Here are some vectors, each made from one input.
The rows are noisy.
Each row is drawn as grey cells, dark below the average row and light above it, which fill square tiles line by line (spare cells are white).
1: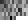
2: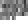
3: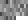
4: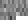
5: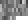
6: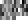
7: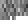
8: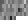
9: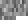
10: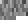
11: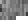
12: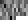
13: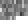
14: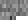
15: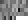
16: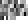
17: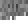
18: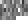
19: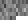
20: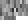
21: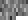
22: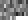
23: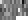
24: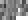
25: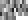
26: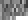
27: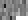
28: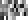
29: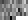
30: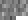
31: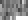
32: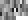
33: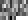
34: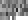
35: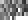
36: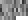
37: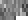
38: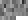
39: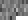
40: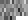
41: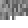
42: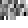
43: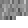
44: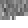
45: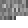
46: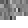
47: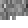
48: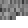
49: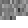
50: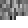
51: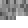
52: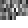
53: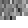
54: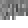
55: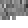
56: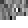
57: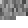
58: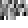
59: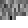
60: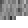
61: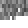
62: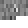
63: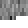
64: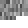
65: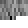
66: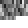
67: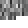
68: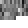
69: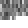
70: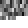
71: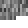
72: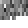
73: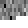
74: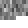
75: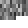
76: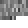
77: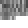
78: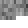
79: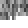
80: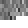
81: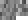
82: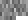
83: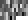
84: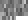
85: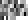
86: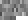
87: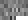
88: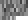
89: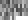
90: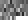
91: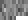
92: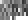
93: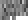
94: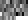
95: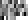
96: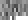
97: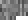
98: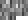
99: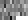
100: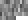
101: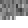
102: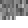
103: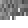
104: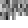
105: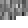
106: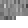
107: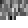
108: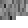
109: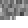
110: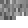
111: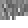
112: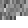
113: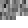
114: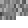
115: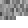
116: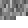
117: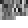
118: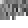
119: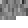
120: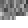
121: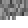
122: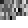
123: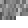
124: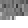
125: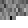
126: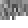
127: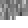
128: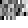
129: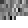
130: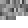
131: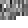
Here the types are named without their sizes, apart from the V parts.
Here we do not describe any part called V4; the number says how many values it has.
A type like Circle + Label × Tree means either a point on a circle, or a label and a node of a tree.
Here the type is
List(Label × V4).
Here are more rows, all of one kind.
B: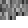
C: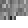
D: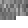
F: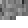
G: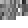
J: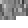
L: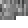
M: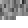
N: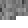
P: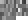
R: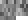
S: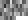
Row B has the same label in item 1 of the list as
F, G, M and N.
